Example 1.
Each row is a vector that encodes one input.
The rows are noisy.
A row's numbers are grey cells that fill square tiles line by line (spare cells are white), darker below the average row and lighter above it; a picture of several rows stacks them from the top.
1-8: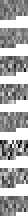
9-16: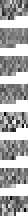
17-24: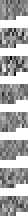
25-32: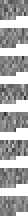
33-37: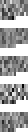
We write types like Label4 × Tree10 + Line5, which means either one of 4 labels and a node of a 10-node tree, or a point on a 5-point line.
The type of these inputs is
Label6 + Line4.
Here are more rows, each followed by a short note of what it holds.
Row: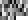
one of 6 labels
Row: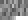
a point on a 4-point line
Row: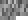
a point on a 4-point line
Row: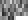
one of 6 labels
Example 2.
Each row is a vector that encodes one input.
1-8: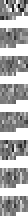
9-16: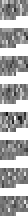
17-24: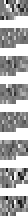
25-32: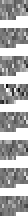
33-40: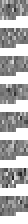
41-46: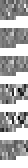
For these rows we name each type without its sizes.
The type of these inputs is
Bool × Bool × Bool + Line.
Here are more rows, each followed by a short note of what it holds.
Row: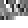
a point on a line
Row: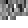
a point on a line
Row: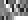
a point on a line
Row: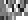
a point on a line
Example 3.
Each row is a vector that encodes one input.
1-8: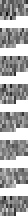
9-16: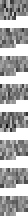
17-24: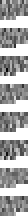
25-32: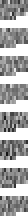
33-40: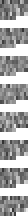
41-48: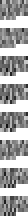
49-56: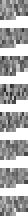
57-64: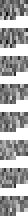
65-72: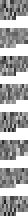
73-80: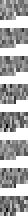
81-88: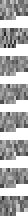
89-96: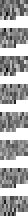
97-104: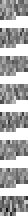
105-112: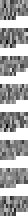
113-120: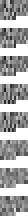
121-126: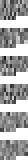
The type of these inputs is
Label5 + Line8.
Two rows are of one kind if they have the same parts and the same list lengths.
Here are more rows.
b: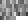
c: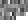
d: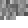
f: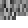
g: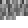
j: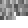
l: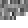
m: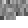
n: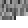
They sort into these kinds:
b, d, g, j, m
c, f, l, n

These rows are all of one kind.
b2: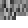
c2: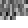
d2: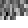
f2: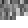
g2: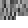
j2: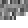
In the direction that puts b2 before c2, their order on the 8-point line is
g2, b2, j2, f2, d2, c2.
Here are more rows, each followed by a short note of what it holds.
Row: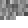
one of 5 labels
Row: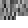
a point on an 8-point line
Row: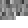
one of 5 labels
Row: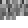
one of 5 labels
